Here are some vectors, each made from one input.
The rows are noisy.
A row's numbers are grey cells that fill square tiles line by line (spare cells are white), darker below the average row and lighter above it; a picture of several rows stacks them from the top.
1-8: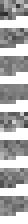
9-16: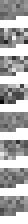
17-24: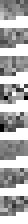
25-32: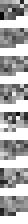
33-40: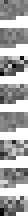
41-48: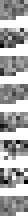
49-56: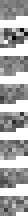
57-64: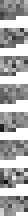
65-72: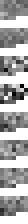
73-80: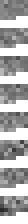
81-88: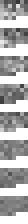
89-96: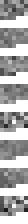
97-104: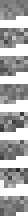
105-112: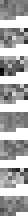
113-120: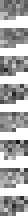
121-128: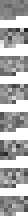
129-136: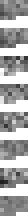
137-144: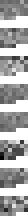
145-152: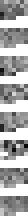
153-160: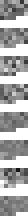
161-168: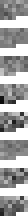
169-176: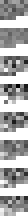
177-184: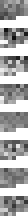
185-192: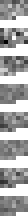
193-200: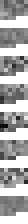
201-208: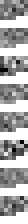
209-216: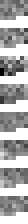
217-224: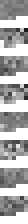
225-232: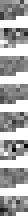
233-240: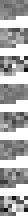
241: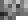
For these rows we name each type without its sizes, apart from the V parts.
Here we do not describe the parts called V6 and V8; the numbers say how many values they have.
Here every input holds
either a true/false value and a value of V6, or a list of items, each a point on each of two lines and a value of V8.
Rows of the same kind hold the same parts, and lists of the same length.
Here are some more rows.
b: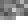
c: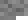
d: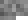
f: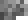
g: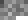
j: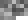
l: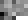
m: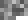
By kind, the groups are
b
c, d, f
g, j, m
l

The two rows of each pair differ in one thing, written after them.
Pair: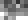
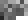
the value of V8 in item 2 of the list
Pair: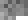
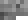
the place on one of the two lines in item 2 of the list
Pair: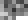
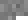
the value of V8 in item 2 of the list
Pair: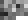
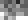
the place on one of the two lines in item 2 of the list
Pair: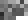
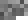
the value of V8 in item 2 of the list
